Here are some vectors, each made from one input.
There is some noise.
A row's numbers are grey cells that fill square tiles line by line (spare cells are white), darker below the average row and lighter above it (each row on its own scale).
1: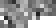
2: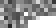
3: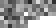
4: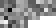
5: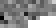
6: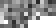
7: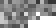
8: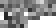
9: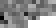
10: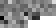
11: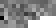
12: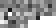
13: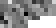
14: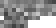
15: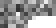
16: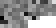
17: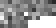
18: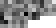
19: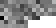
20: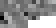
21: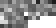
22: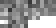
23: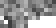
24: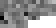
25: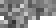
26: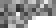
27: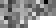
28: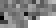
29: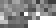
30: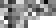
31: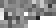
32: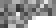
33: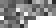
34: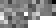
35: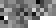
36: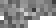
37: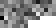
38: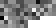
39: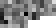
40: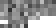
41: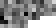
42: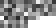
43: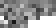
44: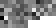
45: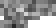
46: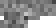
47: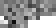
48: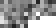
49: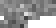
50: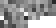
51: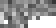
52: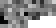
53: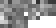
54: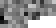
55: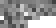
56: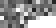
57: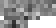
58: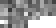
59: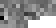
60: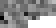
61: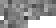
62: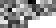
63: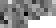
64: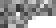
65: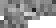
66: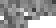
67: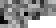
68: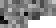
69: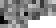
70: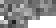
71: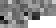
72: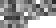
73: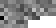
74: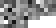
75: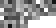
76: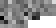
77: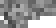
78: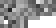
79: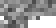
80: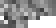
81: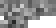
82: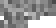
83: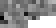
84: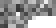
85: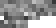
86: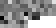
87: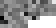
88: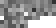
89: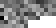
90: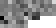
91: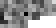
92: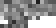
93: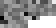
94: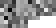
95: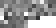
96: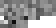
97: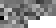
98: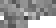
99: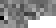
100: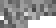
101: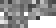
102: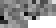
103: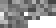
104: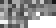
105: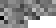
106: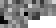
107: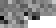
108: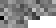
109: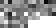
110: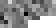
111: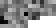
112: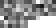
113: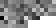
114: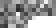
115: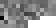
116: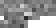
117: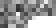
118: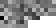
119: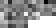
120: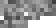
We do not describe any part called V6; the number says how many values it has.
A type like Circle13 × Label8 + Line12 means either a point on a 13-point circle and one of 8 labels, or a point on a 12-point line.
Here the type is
List2(Bool × V6).
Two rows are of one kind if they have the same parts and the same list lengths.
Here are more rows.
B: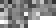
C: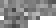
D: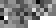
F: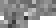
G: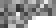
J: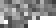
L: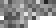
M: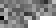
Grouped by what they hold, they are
B, C, F, J, L
D, M
G

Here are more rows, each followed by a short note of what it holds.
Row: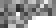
the empty list
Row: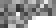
the empty list
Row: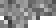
a list of two items
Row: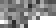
a list of two items
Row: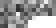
the empty list
